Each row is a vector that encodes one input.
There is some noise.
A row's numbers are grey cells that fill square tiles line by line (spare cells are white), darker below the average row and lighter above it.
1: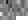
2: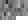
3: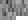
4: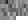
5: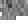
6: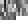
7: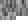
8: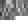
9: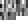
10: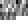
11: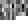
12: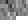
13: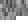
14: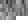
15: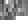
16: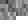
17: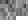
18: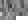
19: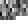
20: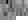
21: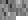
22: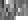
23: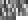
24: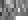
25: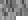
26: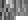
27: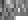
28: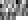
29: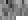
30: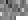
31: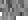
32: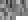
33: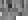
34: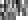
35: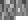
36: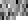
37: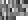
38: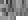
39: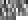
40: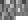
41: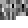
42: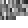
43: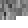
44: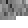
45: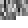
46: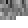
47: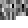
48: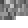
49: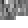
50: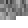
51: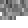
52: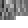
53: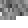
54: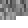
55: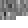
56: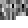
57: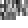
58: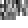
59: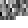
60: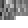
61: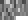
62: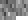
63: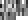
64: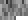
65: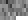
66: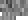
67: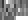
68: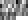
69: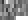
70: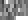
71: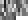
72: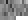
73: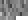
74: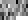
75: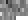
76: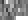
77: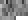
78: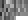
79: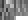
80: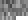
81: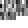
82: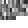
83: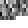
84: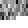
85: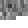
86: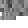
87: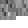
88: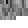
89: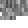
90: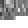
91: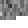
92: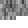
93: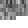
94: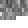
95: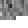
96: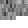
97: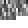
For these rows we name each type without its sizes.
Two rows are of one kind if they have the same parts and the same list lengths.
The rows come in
4 kinds.
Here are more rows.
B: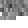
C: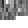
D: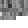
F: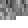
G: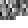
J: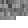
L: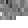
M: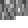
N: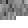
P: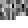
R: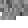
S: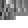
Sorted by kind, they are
B, D, F, J, L, N, R
C, M, S
G
P

